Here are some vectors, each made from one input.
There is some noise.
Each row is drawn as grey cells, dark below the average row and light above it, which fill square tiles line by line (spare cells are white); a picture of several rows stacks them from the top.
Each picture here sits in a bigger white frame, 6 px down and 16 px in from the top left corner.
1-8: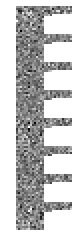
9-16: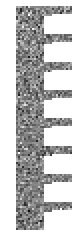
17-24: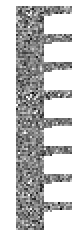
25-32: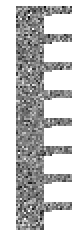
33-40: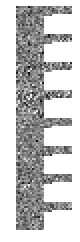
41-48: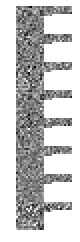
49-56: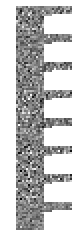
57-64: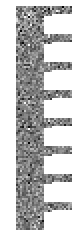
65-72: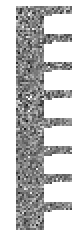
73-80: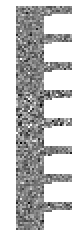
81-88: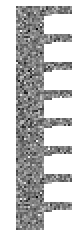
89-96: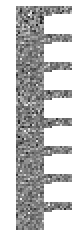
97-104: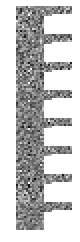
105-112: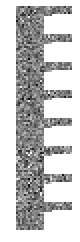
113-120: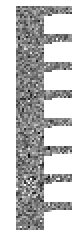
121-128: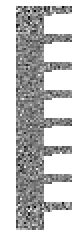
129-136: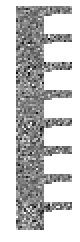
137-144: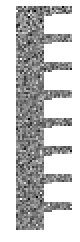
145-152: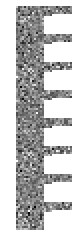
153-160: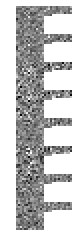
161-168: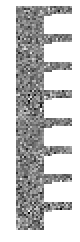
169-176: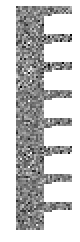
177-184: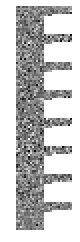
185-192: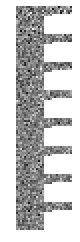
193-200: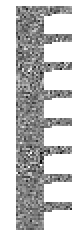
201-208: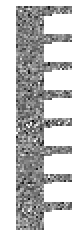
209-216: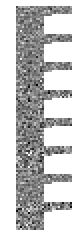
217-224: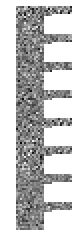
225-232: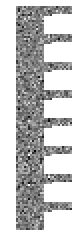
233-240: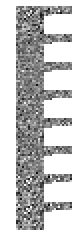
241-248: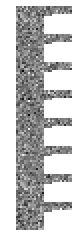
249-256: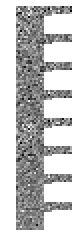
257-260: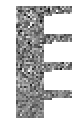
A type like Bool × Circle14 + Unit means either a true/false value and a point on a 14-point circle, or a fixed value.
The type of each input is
(Bool × Bool × Bool + Label5) × Label6.
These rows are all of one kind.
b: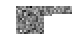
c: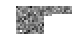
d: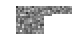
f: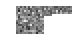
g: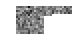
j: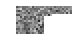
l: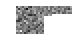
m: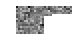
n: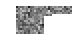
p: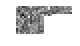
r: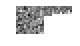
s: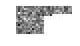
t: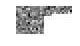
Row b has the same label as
c and l.
